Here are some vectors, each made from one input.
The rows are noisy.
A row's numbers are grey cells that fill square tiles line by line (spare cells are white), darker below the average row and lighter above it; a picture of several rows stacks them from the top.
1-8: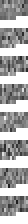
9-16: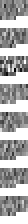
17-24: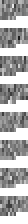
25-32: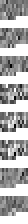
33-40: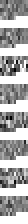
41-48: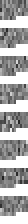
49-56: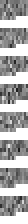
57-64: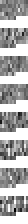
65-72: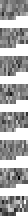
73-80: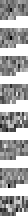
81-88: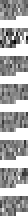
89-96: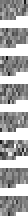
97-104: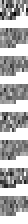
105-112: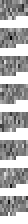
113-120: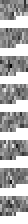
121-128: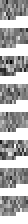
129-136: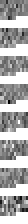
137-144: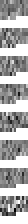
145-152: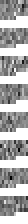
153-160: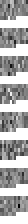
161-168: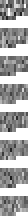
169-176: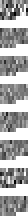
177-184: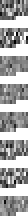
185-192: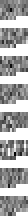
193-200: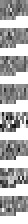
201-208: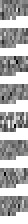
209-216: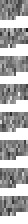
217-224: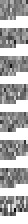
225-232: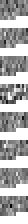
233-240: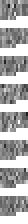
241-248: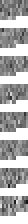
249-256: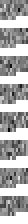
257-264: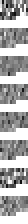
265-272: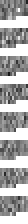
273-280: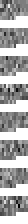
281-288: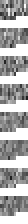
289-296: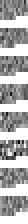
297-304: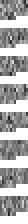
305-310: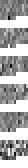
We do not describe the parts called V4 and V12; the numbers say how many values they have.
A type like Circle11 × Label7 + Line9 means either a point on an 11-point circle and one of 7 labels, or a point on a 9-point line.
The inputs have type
(Circle6 + V12) × (Circle11 + Tree7) + Unit + V4 × V4.
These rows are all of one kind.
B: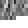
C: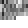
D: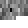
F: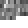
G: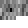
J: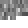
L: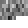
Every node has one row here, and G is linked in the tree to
C and J.
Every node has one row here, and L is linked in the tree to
B.
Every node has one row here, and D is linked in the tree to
F.
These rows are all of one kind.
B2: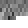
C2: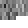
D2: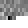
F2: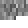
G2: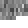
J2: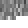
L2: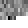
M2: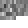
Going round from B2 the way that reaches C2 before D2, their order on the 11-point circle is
B2, G2, J2, F2, M2, C2, L2, D2.
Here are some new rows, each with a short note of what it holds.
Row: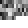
two values of V4
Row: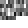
two values of V4
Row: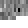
a point on a 6-point circle and a node of a 7-node tree
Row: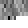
a point on an 11-point circle and a value of V12
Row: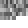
a point on a 6-point circle and a point on an 11-point circle
